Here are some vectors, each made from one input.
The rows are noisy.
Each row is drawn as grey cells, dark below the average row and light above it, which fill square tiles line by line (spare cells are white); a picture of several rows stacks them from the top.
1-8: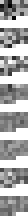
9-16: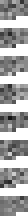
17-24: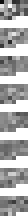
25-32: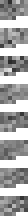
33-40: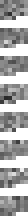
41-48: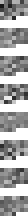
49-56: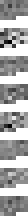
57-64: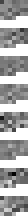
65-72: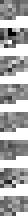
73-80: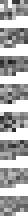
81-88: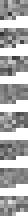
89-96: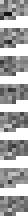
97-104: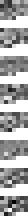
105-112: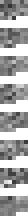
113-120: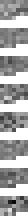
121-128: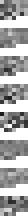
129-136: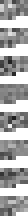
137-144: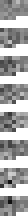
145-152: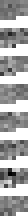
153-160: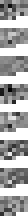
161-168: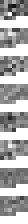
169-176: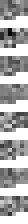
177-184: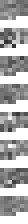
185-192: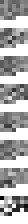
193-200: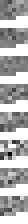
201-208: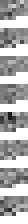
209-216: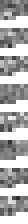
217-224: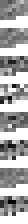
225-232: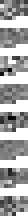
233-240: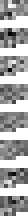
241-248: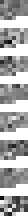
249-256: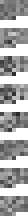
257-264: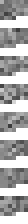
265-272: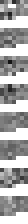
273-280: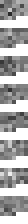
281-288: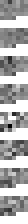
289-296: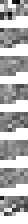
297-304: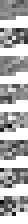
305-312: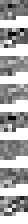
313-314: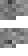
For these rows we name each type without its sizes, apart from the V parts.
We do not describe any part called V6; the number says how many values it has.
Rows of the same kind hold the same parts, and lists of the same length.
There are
2 kinds of row.
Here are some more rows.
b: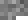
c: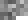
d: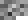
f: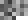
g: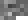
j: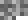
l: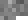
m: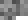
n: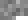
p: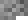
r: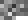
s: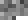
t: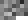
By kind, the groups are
b, d, f, j, l, n, p, s, t
c, g, m, r

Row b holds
a point on each of two lines and a true/false value.
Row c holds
a point on a line, a true/false value and a value of V6.
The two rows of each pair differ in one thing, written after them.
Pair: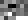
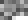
the place on the line
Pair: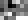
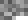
the value of V6
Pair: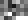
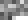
the true/false value
